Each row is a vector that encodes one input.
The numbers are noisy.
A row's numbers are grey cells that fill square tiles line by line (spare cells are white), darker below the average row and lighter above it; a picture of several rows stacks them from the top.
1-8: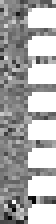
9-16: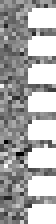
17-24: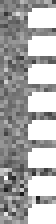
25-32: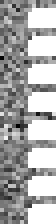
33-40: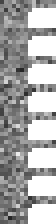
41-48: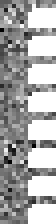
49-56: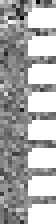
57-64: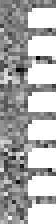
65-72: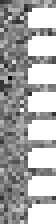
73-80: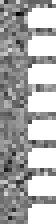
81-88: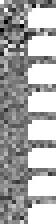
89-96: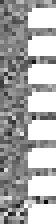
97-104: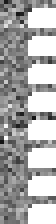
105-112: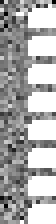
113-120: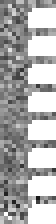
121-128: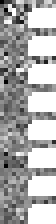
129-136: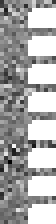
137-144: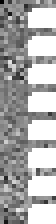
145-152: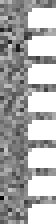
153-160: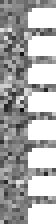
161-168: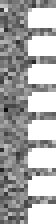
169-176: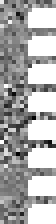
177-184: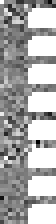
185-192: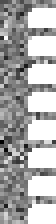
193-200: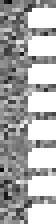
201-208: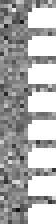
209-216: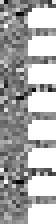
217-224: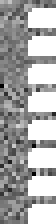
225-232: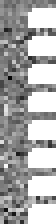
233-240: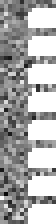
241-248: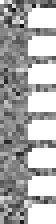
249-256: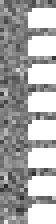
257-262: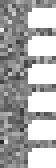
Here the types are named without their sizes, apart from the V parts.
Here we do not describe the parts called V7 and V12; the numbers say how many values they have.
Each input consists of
either a point on a circle and a true/false value, or a node of a tree, or a value of V7 and a value of V12.
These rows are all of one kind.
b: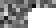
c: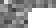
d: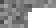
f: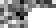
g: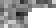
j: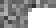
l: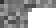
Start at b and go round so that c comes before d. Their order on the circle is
b, f, c, g, j, l, d.
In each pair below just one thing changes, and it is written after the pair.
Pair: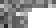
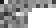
the place on the circle
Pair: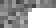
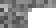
the true/false value
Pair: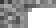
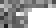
the place on the circle
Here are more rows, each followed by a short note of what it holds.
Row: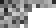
a node of a tree
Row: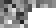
a node of a tree
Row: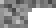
a node of a tree
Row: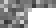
a point on a circle and a true/false value
